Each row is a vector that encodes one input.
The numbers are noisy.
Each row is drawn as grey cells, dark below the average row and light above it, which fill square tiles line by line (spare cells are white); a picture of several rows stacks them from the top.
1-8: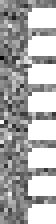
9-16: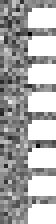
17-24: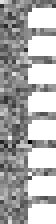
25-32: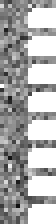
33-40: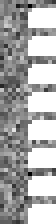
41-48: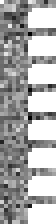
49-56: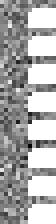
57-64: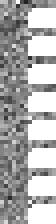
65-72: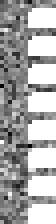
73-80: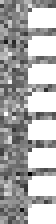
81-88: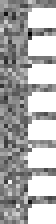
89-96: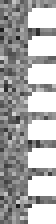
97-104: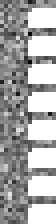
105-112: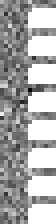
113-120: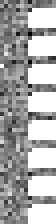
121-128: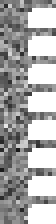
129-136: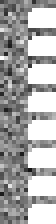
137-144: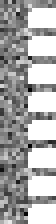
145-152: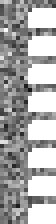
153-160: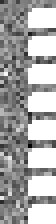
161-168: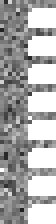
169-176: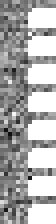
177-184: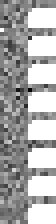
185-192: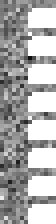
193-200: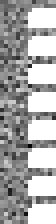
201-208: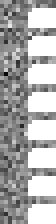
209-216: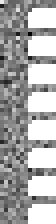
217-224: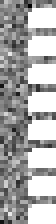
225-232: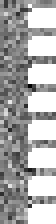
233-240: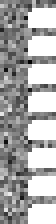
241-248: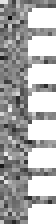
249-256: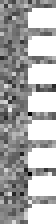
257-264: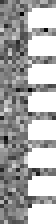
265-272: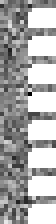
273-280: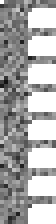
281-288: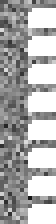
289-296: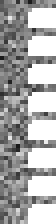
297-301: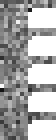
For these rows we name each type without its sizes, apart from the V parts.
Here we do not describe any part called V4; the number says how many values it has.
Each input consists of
a point on a circle, together with either three true/false values, or a list of values of V4.
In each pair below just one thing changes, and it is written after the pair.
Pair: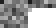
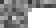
the value of V4 in item 2 of the list
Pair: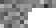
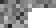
the value of V4 in item 2 of the list
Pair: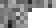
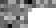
the place on the circle
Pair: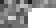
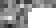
the value of V4 in item 1 of the list
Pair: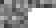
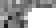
the value of V4 in item 1 of the list
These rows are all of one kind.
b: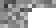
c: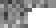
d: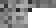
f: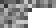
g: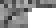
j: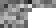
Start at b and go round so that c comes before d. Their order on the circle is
b, g, c, f, d, j.
